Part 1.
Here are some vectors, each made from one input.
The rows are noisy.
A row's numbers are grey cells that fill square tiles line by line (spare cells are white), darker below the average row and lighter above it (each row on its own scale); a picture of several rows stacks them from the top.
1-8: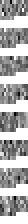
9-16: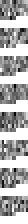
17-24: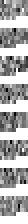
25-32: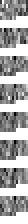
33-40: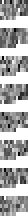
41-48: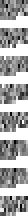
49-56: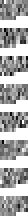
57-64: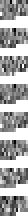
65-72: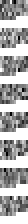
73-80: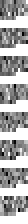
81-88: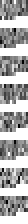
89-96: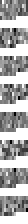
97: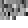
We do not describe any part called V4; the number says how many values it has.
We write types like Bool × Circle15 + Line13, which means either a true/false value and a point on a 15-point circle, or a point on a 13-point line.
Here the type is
(Line5 + Line7) × V4.
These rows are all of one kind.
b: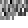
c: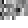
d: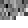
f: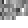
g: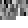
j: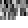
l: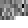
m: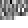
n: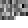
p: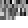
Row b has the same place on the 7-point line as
c, f, l and m.
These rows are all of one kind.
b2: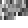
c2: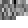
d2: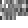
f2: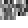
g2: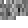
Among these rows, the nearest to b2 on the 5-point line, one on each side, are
d2 and g2.
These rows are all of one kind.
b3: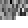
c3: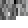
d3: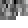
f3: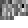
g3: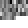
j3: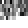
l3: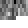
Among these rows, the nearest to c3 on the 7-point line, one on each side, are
d3 and g3.
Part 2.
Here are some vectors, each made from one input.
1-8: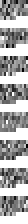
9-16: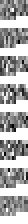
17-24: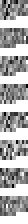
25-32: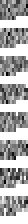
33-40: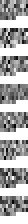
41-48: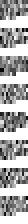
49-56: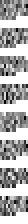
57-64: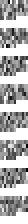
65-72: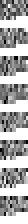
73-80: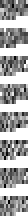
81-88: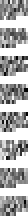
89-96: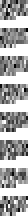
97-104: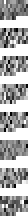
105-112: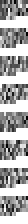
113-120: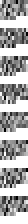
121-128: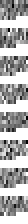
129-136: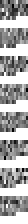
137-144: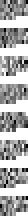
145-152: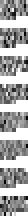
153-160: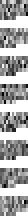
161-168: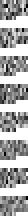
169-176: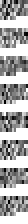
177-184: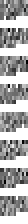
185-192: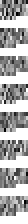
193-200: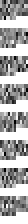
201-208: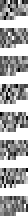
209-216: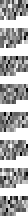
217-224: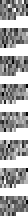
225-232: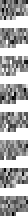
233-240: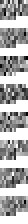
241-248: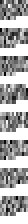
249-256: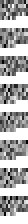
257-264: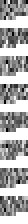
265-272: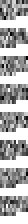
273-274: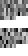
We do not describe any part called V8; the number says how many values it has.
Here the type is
Tree13 × V8 + Tree16 + Unit.
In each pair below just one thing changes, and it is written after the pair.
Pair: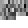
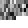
the value of V8
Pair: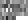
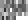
the node of the tree
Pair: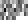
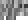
the value of V8
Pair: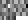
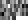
the node of the tree
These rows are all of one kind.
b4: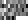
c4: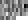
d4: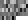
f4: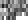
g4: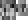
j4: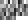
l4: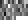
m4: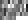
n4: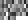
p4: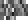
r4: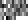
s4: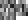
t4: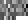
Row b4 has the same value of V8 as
d4 and t4.
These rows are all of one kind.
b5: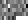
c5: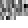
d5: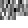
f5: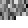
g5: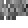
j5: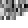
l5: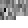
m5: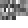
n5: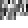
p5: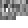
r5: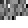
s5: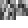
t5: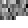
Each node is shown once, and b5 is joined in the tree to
f5.
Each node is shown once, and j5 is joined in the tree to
c5 and f5.
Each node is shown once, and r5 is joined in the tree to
d5 and f5.
